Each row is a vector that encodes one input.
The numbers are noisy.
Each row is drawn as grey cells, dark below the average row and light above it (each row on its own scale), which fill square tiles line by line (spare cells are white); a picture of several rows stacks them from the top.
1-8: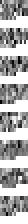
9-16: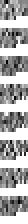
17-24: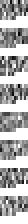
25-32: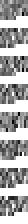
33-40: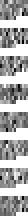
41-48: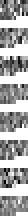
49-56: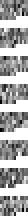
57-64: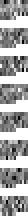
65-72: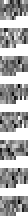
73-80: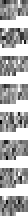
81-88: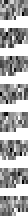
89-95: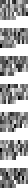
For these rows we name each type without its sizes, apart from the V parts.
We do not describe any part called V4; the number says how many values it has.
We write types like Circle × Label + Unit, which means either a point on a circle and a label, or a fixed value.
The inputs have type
(Bool × Bool × Bool × Bool + Unit) × Tree × V4.
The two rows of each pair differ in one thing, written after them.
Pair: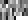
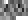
the node of the tree
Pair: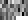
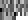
the value of V4
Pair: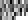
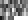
the node of the tree
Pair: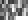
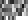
the node of the tree
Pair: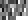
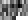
one of the four true/false values
